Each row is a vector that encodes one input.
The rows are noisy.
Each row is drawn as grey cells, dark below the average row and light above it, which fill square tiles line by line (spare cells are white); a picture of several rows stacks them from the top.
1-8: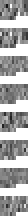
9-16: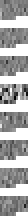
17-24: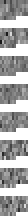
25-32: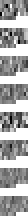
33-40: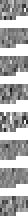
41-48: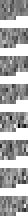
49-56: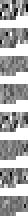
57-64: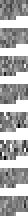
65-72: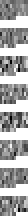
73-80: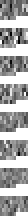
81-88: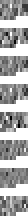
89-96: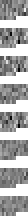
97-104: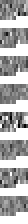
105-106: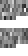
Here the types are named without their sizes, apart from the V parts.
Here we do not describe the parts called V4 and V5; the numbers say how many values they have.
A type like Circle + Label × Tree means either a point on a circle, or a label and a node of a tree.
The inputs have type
Bool × Bool × Bool × (List(Circle) × V5 + V4).
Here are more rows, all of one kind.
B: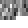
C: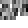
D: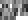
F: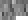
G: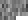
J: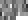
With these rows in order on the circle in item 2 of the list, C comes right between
B and D.
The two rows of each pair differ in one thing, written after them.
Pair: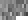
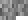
one of the three true/false values
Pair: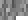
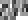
one of the three true/false values
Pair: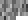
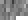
the value of V5
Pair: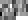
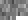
the place on the circle in item 2 of the list
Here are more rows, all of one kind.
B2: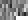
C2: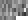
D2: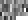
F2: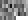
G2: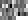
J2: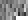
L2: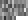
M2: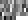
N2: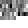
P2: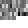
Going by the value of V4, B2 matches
C2, J2, N2 and P2.
